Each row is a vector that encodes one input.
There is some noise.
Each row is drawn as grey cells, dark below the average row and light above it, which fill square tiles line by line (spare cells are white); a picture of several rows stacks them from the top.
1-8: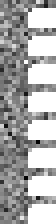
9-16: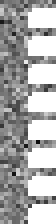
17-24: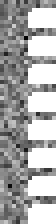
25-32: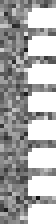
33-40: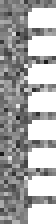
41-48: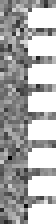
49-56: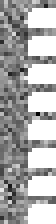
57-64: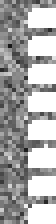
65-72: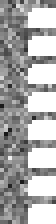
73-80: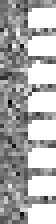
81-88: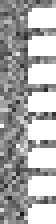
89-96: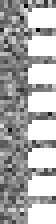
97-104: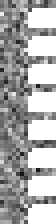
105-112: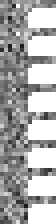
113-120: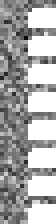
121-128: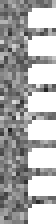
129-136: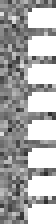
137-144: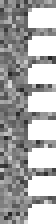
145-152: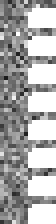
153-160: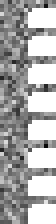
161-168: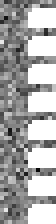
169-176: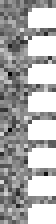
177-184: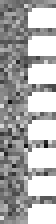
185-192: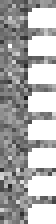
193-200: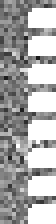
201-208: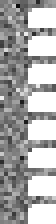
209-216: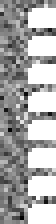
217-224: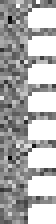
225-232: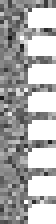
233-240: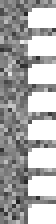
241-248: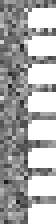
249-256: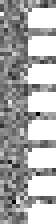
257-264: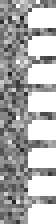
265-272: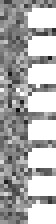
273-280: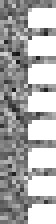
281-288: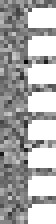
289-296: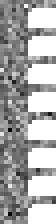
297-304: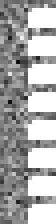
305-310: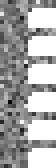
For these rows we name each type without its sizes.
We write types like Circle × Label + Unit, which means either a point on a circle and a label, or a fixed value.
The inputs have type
Line × Tree × (Tree + Unit).
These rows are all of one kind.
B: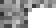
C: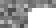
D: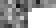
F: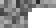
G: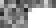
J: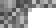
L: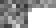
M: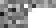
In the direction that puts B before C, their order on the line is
B, M, C, G, L, D, F, J.
